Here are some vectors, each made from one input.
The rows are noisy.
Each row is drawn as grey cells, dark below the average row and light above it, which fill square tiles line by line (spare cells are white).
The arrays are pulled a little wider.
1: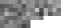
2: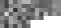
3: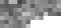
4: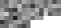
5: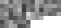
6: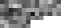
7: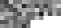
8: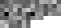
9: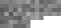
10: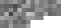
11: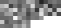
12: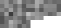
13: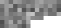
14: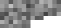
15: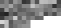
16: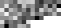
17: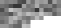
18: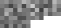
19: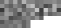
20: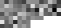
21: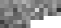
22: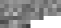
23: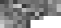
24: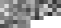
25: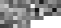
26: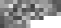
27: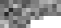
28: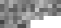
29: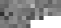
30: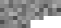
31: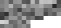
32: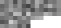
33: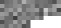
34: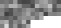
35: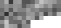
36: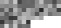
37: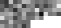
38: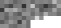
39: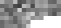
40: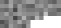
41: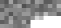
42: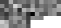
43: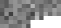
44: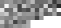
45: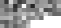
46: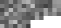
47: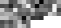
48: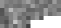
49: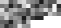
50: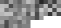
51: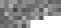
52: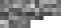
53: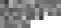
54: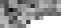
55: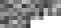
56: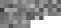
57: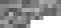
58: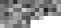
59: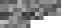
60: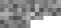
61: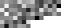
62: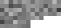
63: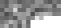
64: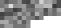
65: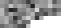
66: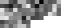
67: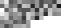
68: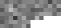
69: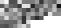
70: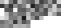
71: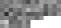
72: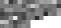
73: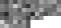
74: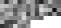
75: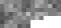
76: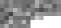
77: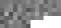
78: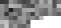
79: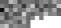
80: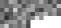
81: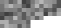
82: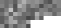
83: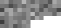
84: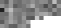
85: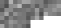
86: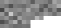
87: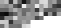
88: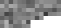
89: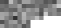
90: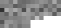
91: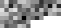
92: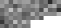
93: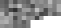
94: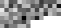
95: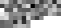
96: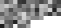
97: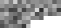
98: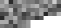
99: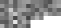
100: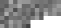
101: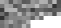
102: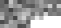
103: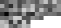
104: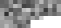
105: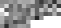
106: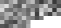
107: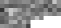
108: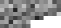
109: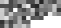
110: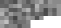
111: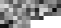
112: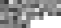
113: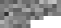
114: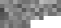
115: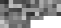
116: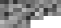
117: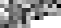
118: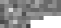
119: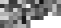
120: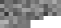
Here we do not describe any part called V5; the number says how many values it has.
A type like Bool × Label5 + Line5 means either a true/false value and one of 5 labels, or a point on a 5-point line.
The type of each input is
Bool × List2(V5) + Line6.
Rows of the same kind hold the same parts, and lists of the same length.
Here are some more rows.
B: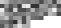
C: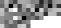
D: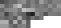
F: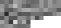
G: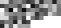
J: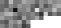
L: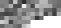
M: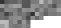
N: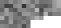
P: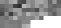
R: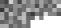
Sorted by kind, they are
B, C, G
D, F, M
J, N, R
L, P

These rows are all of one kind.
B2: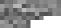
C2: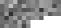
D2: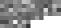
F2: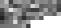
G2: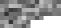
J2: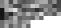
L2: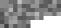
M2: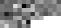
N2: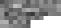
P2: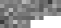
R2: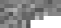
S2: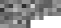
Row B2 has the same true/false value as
G2, M2 and N2.
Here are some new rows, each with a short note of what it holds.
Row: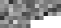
a true/false value, together with a list of two items
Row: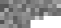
a true/false value, together with a list of one item
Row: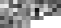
a point on a 6-point line
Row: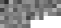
a true/false value, together with a list of two items
